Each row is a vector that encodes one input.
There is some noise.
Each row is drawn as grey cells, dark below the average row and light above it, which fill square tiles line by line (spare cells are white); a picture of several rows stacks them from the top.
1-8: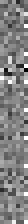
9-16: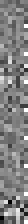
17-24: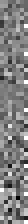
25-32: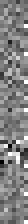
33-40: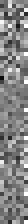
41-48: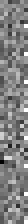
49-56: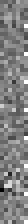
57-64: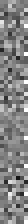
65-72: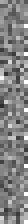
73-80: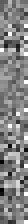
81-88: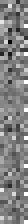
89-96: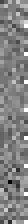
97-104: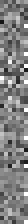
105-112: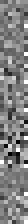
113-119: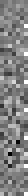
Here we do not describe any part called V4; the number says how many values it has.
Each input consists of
a point on a 5-point line, together with either a point on a 5-point line, or a value of V4.
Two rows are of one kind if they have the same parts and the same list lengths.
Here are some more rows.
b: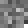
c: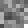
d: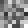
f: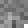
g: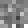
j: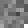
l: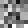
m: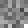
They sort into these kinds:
b, d, f, j, m
c, g, l

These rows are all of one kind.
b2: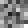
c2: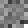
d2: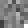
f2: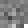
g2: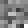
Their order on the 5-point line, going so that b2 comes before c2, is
g2, f2, d2, b2, c2.
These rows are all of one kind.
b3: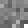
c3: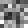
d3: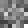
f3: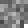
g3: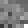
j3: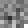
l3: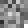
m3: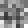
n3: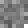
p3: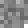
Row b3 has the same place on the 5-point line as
d3, j3, m3 and n3.
